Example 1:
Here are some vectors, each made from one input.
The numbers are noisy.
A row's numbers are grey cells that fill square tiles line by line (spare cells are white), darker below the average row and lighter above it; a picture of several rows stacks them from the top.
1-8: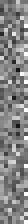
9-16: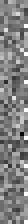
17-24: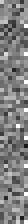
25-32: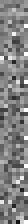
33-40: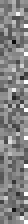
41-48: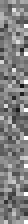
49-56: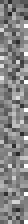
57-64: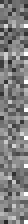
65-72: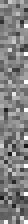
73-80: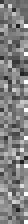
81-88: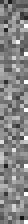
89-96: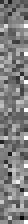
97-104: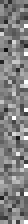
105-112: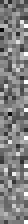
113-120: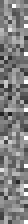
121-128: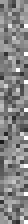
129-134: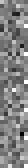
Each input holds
either a point on a 7-point line, or a point on an 8-point line, or a node of a 9-node tree.
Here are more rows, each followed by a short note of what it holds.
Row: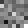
a point on a 7-point line
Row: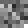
a point on a 7-point line
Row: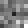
a node of a 9-node tree
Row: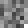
a node of a 9-node tree
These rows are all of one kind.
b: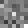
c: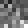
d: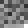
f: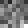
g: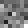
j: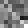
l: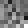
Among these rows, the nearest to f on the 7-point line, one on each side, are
g and l.
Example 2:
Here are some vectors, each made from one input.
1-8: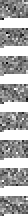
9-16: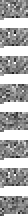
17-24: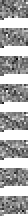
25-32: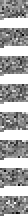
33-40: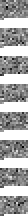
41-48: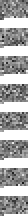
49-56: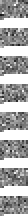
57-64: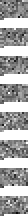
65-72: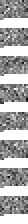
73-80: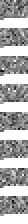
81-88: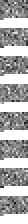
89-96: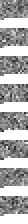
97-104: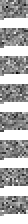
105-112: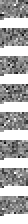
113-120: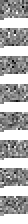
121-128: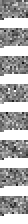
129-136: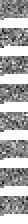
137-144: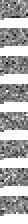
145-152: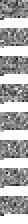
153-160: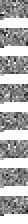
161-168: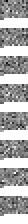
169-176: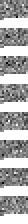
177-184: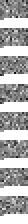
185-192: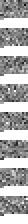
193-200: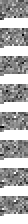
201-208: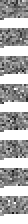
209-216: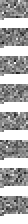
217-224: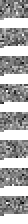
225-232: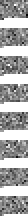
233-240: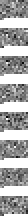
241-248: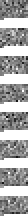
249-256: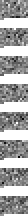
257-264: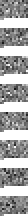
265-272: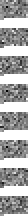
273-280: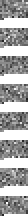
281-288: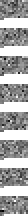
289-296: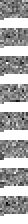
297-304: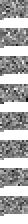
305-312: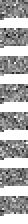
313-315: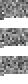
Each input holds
one of 8 labels, together with either a point on an 11-point circle and a true/false value, or a fixed value.
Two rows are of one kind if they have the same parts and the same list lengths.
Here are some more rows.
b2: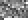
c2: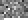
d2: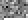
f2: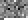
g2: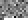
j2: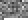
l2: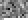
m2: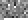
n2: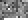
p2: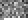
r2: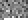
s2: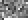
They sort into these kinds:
b2, c2, d2, m2
f2, g2, j2, l2, n2, p2, r2, s2

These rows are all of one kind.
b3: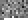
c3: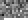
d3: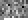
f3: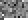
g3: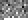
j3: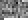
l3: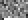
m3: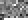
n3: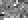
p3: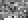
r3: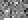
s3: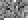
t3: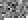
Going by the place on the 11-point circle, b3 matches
f3, m3 and s3.
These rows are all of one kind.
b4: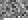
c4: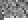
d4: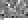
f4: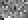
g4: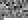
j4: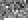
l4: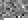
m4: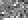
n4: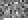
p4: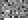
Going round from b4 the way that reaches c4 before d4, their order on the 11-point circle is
b4, c4, f4, j4, n4, p4, g4, m4, l4, d4.
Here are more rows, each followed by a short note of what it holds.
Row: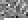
a point on an 11-point circle, one of 8 labels and a true/false value
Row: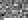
a point on an 11-point circle, one of 8 labels and a true/false value
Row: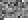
a point on an 11-point circle, one of 8 labels and a true/false value
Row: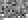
one of 8 labels
